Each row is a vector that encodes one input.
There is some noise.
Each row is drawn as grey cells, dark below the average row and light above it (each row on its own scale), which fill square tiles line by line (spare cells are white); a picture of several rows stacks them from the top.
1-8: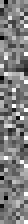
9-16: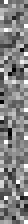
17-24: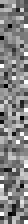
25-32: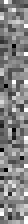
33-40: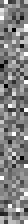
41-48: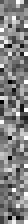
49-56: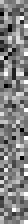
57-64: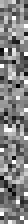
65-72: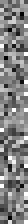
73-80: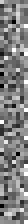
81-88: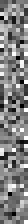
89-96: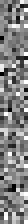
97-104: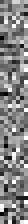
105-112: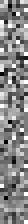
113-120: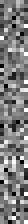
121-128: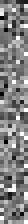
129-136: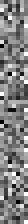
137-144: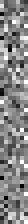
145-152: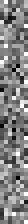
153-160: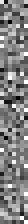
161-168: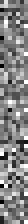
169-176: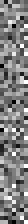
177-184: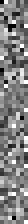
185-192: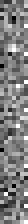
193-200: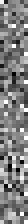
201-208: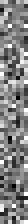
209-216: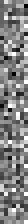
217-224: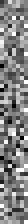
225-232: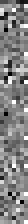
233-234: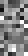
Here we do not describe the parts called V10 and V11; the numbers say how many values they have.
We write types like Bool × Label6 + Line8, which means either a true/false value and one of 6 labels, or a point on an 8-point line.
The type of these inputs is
Bool × Label5 × V10 × V11 + Unit.
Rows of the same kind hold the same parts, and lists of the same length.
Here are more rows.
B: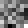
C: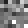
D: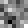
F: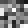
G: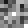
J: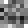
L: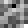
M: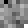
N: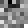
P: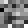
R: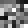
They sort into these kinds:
B, C, D, G, J, L, M, N, P
F, R

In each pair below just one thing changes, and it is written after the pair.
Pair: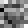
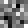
the true/false value
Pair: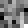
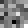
the label
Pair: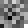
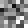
the value of V11
